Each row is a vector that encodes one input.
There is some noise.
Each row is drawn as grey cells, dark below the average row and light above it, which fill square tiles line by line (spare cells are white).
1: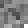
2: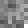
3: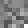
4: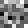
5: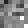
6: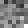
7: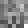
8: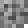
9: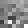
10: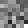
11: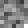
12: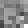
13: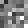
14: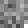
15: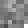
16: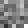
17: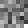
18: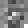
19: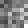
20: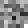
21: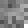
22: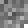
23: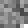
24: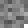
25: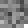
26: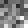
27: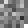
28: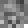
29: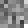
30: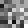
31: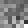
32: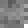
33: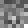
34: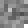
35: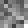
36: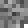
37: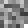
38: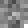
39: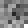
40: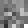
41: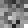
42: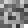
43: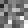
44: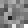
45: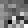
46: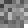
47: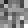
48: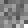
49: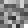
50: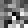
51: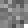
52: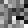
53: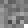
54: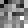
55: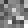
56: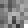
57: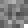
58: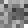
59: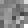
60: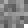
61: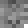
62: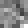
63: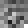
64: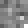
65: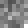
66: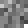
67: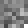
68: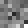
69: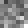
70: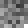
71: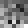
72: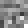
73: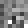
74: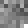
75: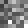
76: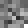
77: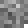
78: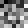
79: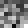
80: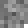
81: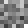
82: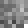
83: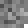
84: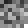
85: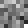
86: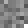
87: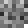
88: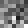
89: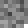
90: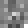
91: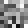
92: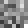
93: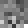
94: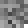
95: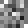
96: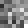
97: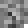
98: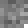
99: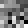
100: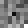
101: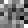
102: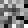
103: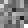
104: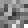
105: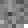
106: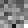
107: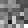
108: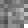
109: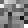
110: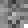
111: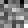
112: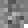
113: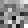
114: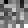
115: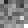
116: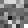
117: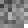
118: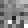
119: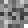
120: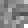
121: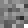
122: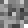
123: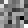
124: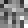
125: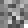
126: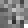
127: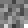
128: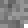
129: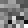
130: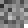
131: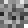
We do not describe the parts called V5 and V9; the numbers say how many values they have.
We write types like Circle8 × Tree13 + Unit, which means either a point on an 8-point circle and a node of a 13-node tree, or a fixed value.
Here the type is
(Line6 + V9) × V5 + Line7.
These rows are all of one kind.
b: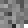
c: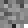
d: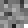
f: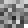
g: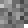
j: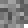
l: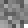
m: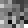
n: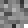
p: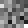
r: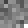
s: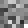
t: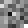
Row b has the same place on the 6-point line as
m, r, s and t.
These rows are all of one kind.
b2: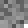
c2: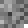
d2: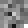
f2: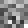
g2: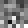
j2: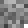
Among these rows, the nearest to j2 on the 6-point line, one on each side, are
d2 and f2.
